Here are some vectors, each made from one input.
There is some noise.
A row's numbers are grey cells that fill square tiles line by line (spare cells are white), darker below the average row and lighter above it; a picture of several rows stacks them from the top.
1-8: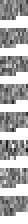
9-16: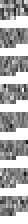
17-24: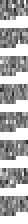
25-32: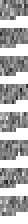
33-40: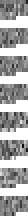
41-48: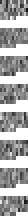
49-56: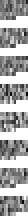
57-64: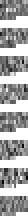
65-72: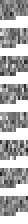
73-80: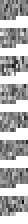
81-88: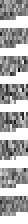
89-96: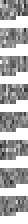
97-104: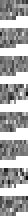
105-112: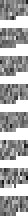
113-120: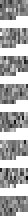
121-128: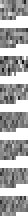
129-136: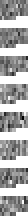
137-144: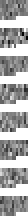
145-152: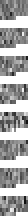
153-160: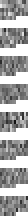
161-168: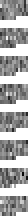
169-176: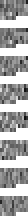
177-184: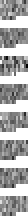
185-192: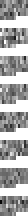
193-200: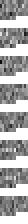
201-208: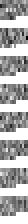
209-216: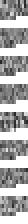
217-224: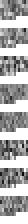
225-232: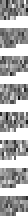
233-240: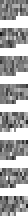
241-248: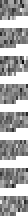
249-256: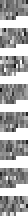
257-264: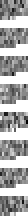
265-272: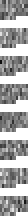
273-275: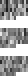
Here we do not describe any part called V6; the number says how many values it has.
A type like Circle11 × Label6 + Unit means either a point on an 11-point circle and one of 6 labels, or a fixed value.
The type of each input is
((Bool × Bool × Bool + V6) × Line5 + Line7) × Line11.
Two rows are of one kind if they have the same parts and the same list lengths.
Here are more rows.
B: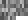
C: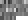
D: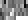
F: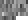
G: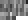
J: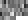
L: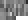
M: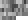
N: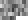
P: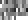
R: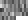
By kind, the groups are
B, C, D, J, R
F, G, L, M, N
P

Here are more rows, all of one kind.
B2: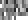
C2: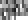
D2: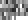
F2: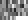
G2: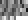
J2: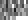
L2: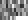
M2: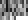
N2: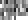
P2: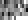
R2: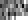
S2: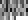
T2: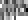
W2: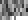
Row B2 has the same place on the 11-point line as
C2, D2 and N2.
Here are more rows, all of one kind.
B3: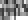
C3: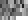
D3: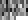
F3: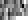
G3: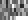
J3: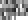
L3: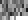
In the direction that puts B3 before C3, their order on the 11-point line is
J3, B3, F3, C3, L3, G3, D3.
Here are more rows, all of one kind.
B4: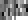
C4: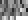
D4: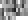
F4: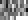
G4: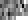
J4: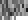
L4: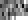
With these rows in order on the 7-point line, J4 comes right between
B4 and F4.
